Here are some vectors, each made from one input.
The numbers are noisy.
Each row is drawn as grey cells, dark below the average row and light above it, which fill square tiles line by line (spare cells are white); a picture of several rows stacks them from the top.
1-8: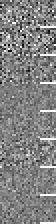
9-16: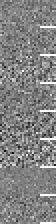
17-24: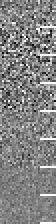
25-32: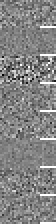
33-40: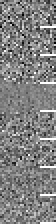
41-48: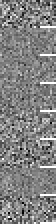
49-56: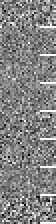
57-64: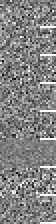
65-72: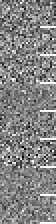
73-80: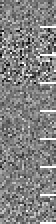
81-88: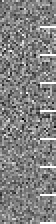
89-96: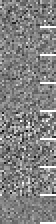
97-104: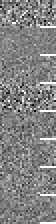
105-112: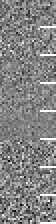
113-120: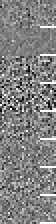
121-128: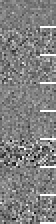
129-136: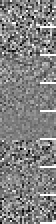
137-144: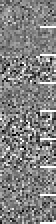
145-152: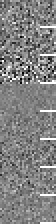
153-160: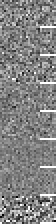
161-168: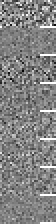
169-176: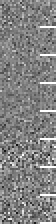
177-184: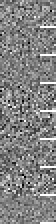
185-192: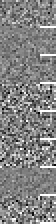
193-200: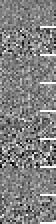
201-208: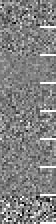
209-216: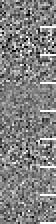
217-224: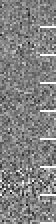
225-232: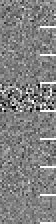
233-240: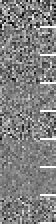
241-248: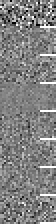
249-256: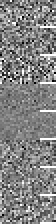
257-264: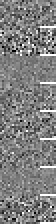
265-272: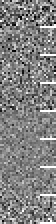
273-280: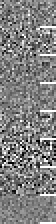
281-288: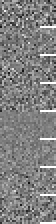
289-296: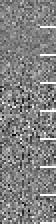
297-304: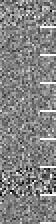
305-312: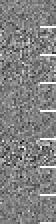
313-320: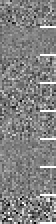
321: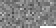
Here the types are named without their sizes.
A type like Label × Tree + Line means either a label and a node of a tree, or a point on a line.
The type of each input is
List(Line) × (Tree + Unit).
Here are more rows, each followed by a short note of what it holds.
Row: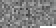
a node of a tree, together with the empty list
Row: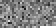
a list of one item
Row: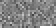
a node of a tree, together with a list of one item
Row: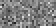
a node of a tree, together with a list of two items
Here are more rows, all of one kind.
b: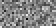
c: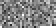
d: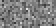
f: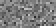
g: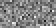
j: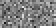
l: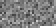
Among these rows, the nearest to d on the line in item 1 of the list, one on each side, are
c and f.
